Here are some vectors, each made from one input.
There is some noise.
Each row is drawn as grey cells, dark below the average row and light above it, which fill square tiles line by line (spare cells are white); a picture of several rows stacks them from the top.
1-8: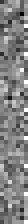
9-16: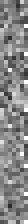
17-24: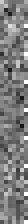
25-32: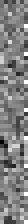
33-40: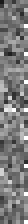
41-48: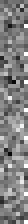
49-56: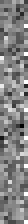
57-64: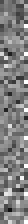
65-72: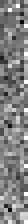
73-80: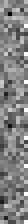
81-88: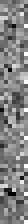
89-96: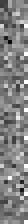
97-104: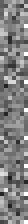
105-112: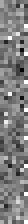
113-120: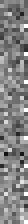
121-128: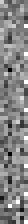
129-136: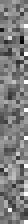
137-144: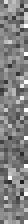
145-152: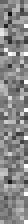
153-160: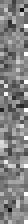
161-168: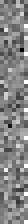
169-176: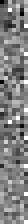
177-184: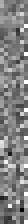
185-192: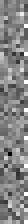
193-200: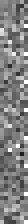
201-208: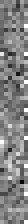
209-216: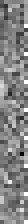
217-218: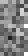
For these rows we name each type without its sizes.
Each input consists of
a point on a line, together with either a fixed value, or three true/false values.
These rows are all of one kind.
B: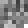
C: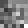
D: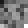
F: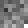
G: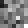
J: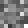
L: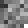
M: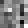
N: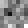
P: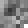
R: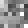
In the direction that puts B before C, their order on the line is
M, G, L, J, F, D, B, R, C, P, N.
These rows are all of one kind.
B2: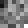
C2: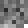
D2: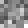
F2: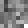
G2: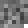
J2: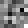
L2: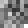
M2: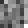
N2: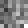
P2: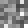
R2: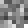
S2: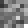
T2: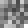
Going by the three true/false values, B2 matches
D2, G2 and S2.
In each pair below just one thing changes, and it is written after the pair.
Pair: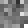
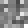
one of the three true/false values
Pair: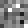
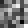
the place on the line
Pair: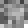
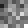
the place on the line
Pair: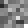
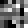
the place on the line
